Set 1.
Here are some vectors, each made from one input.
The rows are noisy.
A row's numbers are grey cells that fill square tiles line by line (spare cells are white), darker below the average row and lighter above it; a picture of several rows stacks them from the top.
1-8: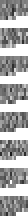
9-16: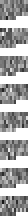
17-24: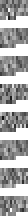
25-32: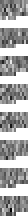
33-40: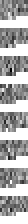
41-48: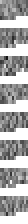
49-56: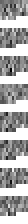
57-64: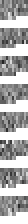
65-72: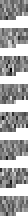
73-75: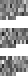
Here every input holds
a point on a 4-point line and a point on a 5-point line.
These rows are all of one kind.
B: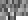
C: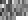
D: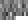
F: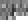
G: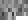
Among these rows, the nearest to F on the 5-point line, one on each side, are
C and G.
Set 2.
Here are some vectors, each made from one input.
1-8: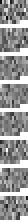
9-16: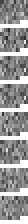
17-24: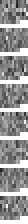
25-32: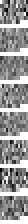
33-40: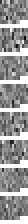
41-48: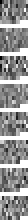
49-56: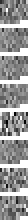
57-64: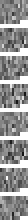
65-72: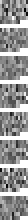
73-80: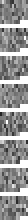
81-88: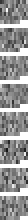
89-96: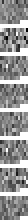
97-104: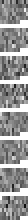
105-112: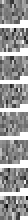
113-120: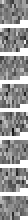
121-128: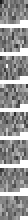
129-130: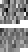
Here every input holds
a point on a 10-point circle.
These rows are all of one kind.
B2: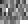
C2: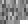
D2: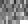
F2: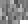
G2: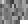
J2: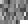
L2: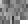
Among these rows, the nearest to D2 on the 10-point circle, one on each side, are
B2 and F2.
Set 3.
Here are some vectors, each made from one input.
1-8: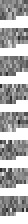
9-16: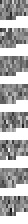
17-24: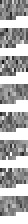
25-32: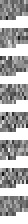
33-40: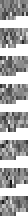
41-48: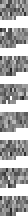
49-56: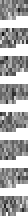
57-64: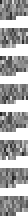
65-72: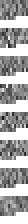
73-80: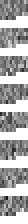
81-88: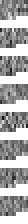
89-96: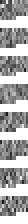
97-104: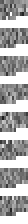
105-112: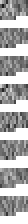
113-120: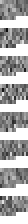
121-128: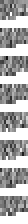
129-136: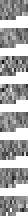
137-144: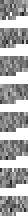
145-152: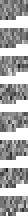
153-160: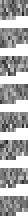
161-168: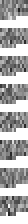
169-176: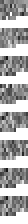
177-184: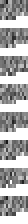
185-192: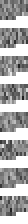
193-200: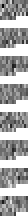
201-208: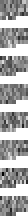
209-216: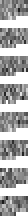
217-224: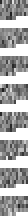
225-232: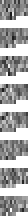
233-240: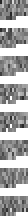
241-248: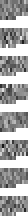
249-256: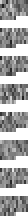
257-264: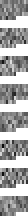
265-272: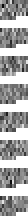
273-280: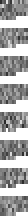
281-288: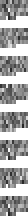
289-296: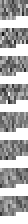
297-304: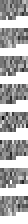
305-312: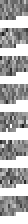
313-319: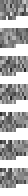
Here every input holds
a point on a 4-point line and a point on a 5-point line.
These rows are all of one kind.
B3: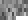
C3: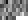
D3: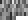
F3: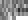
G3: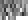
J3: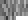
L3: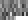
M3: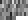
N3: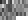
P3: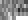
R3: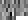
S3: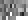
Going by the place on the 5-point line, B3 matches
F3 and P3.
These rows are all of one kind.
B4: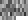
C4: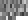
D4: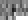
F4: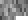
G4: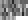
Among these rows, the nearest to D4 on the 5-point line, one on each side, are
B4 and F4.
